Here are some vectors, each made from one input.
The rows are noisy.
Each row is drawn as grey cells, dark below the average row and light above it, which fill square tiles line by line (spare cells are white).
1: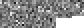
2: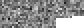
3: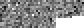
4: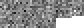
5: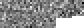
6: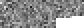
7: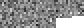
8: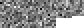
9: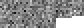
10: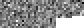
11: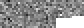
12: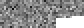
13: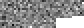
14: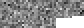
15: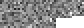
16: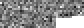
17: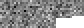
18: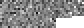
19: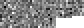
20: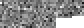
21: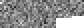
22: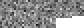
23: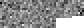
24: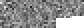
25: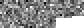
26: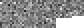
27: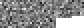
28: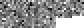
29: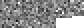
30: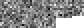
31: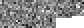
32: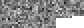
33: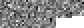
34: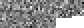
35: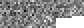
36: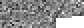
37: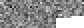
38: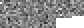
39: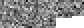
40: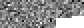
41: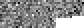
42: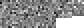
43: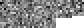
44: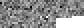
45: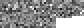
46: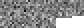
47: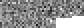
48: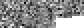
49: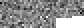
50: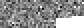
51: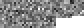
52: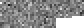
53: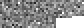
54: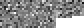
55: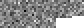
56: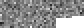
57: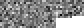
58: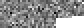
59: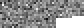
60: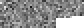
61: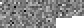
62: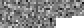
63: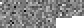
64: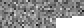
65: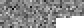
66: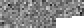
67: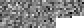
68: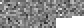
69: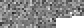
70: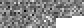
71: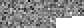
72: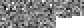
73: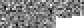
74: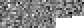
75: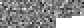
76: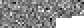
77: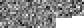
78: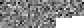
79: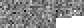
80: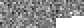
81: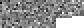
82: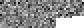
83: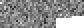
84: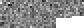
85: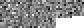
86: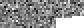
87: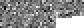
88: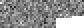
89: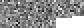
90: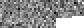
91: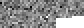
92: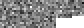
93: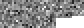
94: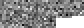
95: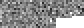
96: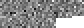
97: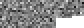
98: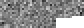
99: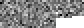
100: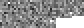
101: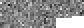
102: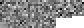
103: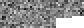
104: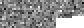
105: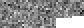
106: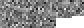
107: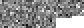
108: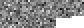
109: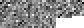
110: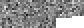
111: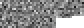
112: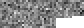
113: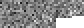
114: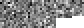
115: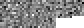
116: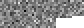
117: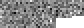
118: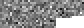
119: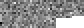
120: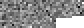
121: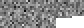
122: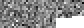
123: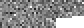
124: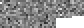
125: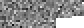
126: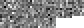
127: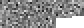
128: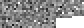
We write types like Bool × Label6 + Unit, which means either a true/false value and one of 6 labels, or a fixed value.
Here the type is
Label5 × Label5 × (Label5 × Label5 × Label5 + Line5).
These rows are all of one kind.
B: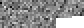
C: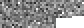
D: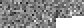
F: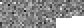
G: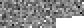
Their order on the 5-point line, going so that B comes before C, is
D, F, G, B, C.
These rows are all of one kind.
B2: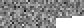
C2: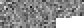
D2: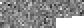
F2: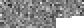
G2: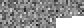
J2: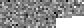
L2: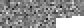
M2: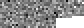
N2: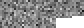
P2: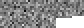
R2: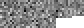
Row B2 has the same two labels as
N2 and P2.
